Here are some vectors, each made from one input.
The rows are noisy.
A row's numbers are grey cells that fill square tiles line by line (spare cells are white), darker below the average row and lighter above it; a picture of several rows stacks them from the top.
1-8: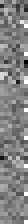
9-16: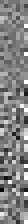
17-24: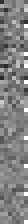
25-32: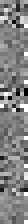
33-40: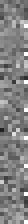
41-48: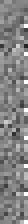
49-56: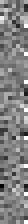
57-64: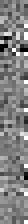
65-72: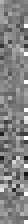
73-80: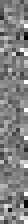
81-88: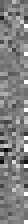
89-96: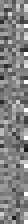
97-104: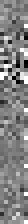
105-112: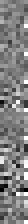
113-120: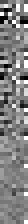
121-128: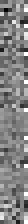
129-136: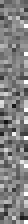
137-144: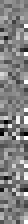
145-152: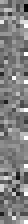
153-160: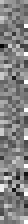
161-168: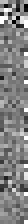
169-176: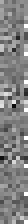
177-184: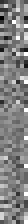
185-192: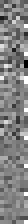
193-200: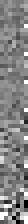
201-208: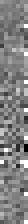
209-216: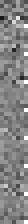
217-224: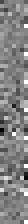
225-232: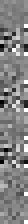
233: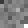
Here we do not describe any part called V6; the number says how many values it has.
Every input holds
a point on a 9-point line, together with either a point on a 13-point line and a node of an 11-node tree, or a value of V6.
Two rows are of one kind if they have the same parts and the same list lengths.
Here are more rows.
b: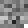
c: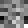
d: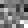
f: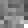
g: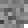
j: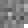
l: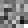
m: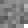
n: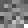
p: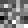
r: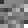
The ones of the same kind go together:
b, g, j, l, m, r
c, d, f, n, p

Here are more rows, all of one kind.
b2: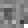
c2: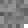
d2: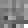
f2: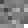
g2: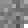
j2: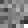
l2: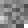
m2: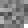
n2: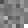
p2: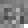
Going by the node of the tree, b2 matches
c2, j2, m2 and p2.
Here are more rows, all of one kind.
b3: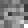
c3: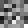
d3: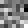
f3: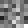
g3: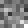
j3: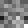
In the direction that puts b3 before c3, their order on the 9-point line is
b3, c3, f3, j3, g3, d3.
